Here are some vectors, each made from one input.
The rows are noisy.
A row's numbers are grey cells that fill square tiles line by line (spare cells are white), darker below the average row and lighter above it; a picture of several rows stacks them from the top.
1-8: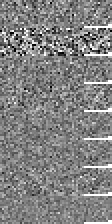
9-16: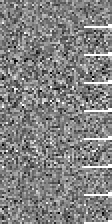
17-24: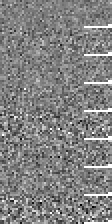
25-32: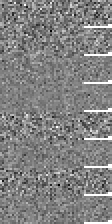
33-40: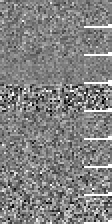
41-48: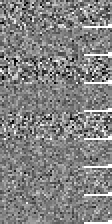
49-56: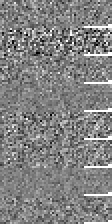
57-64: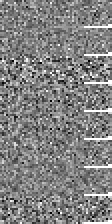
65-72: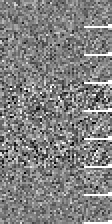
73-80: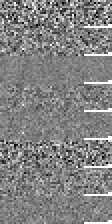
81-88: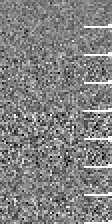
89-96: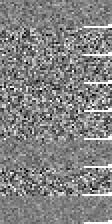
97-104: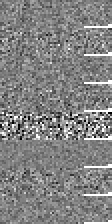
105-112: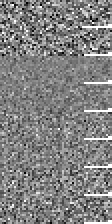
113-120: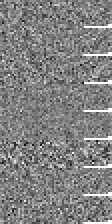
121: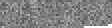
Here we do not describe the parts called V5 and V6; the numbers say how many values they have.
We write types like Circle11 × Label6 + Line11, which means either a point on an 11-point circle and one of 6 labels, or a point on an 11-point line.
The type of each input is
Bool × (Label4 × V6 + V5).
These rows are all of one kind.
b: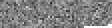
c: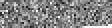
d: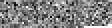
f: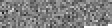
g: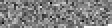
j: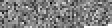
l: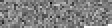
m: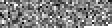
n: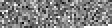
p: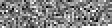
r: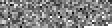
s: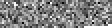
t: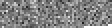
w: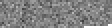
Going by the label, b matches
c, d and m.
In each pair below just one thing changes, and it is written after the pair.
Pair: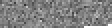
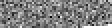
the label
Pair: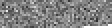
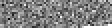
the value of V6
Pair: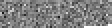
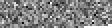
the value of V6
